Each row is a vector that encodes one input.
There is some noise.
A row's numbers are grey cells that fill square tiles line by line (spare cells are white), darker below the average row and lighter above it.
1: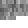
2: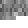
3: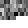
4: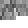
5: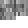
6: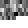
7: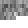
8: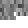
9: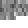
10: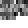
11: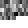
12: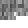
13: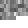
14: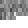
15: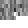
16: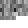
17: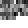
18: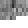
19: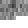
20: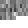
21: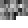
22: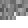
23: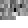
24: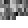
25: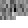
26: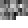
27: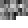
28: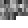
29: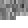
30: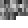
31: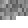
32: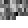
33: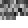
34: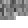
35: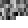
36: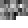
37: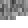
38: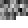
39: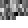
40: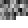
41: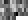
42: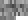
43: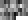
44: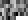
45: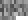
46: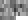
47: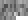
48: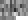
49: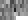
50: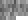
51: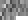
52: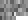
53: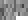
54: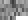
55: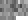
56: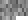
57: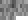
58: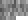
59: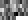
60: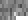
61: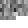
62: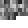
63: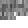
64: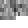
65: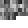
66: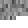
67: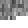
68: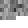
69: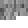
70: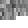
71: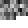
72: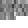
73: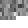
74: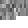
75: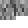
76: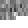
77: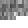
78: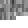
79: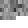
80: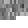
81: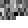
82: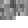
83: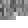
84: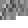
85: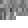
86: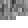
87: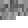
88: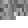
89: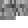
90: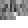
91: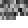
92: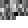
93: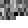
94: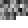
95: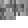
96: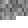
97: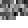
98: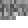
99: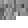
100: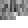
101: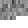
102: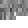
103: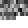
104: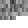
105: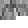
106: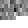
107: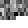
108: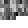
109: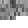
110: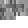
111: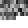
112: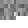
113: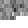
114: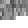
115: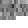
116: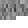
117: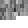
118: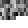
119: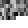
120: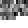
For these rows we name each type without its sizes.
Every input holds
either two labels, or a point on a line.
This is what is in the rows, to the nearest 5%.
About 70% of them hold two labels. The rest hold a point on a line.
